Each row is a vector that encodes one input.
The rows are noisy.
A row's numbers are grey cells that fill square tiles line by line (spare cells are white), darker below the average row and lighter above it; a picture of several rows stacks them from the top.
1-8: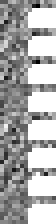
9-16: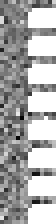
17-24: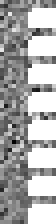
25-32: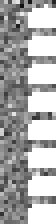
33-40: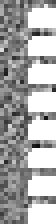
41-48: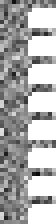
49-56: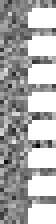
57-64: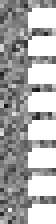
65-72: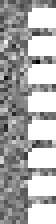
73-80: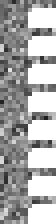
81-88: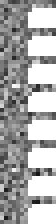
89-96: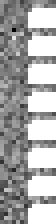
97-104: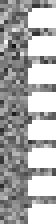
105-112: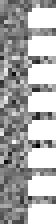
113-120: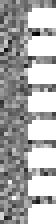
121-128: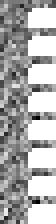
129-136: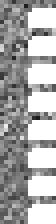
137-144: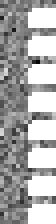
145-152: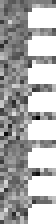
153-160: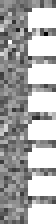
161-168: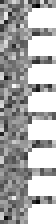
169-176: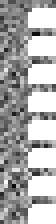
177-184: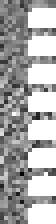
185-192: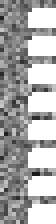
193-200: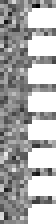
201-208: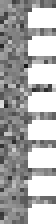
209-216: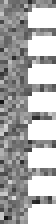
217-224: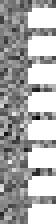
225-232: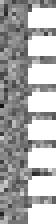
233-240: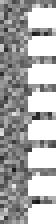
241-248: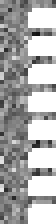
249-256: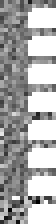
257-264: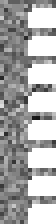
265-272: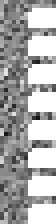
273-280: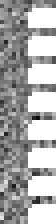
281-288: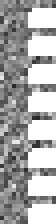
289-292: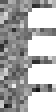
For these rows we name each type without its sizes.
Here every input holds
either a point on a circle, or two labels and a node of a tree.
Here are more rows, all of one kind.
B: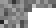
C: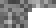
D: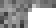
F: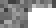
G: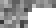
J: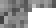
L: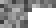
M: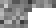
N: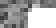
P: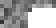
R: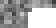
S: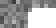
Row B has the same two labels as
D, G and J.
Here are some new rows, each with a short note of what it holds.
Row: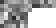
a point on a circle
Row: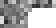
a point on a circle
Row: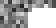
two labels and a node of a tree
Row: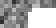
two labels and a node of a tree
